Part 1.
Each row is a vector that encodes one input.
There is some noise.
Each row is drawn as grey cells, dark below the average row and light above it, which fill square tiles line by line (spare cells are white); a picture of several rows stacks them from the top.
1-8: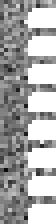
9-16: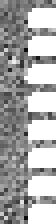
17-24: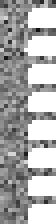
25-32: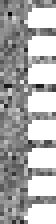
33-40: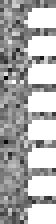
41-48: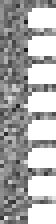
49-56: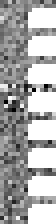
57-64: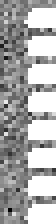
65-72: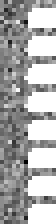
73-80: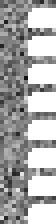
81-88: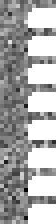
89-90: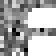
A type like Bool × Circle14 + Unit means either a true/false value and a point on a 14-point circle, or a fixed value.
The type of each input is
Bool × (Line5 + Line6).
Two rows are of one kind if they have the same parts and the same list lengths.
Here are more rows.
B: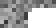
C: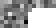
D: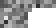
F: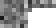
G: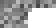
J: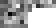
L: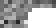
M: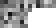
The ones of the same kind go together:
B, C, D, G, L
F, J, M

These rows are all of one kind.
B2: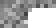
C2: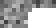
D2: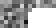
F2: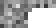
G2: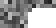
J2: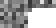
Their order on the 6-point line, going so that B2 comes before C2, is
B2, F2, J2, C2, D2, G2.
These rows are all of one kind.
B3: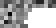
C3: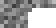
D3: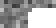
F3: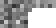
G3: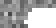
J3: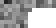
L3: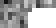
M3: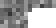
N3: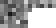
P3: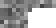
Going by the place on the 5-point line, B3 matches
F3, G3 and N3.
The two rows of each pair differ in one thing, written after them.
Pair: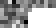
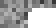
the true/false value
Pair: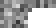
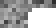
the place on the 6-point line
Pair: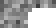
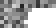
the place on the 6-point line
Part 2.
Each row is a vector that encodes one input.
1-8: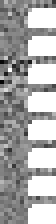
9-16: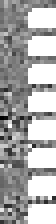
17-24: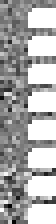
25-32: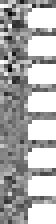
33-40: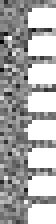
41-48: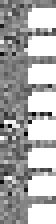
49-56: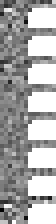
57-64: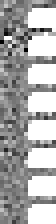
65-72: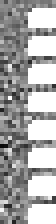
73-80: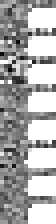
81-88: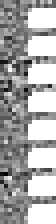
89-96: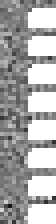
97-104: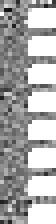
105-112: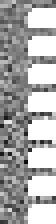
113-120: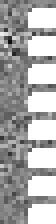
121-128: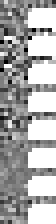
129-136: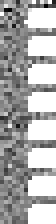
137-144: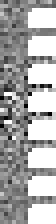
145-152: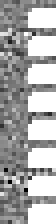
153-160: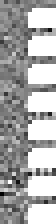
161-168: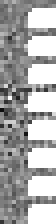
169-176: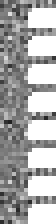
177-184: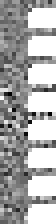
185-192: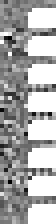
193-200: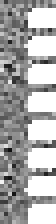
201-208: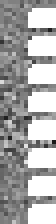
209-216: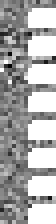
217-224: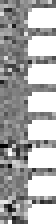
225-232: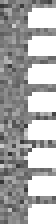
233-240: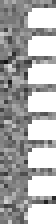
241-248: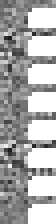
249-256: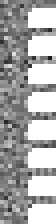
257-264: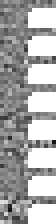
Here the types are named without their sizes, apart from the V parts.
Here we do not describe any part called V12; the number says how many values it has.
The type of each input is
Line × (Line + V12).
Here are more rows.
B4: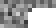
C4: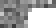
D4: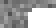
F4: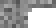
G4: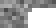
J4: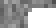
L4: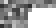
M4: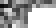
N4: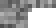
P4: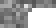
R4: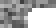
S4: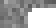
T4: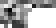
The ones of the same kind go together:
B4, C4, D4, F4, N4
G4, J4, L4, M4, P4, R4, S4, T4

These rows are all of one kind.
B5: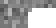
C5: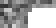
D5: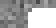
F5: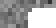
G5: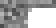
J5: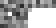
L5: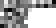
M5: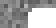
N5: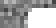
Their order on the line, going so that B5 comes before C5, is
D5, G5, J5, M5, F5, B5, N5, C5, L5.
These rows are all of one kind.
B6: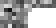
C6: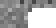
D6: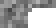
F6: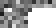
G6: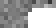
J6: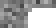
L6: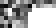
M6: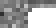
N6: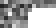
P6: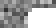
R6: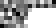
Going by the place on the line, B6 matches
C6, G6, L6 and P6.
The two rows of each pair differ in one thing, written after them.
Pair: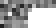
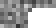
the value of V12
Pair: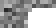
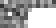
the place on the line
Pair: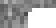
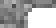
the place on the line
